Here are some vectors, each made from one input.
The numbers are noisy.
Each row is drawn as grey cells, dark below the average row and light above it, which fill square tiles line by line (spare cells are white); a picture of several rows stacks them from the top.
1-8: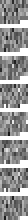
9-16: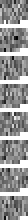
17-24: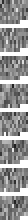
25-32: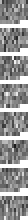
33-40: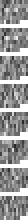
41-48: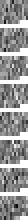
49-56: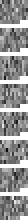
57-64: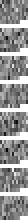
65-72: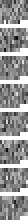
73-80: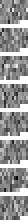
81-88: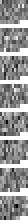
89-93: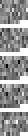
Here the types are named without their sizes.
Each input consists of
a label and a true/false value.
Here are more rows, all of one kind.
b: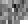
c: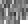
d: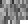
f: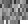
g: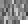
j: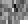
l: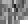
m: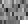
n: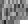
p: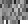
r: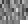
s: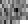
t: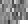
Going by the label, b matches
c, j and l.
